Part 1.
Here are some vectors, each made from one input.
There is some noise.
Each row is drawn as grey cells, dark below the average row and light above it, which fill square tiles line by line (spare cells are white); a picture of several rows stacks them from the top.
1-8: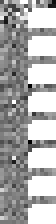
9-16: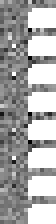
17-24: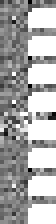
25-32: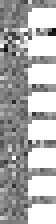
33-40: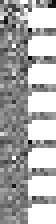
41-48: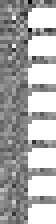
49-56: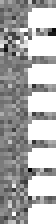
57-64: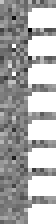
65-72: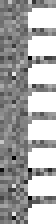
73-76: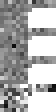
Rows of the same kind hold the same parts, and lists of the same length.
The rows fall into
3 kinds.
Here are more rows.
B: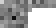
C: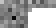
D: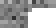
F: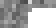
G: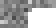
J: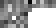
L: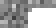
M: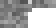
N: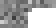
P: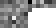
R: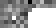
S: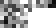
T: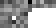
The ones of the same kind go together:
B, C, D, F, G, L, M, N
J, P, R, T
S

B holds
three true/false values.
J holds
a node of a 10-node tree.
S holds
a fixed value.
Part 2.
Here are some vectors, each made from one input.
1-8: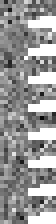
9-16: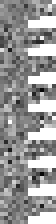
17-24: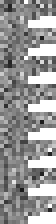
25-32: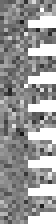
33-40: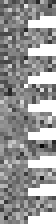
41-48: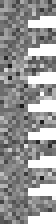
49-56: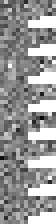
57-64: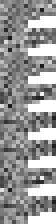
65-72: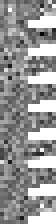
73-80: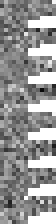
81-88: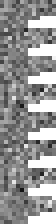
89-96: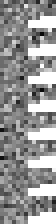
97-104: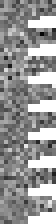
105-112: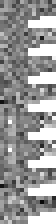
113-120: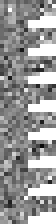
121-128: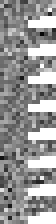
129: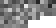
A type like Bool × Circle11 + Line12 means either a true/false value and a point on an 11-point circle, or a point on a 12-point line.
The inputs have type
Bool × Bool × Bool + Circle10.
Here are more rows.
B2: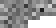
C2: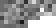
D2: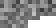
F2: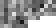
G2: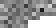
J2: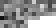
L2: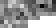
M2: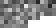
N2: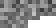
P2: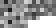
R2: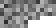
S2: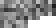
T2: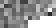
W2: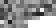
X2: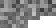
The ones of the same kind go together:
B2, D2, G2, M2, N2, R2, T2, X2
C2, F2, J2, L2, P2, S2, W2

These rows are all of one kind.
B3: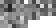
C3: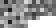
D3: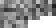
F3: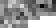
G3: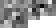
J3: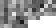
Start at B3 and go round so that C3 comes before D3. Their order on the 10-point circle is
B3, C3, J3, G3, F3, D3.
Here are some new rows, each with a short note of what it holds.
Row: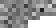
three true/false values
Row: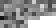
a point on a 10-point circle
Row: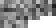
a point on a 10-point circle
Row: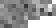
three true/false values
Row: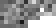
a point on a 10-point circle
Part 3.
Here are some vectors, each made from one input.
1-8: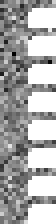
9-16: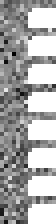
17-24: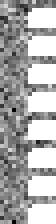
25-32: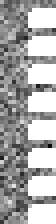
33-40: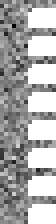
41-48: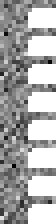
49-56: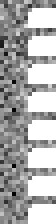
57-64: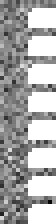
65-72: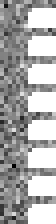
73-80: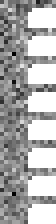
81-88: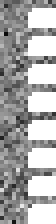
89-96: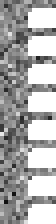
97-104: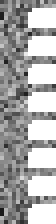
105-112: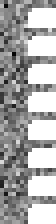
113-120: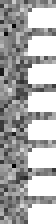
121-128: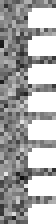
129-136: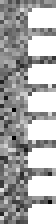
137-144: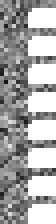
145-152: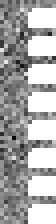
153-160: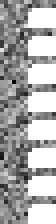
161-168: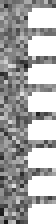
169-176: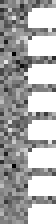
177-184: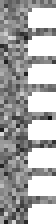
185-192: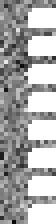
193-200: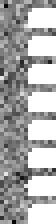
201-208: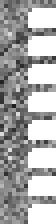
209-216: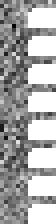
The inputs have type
Circle16 + Line17.
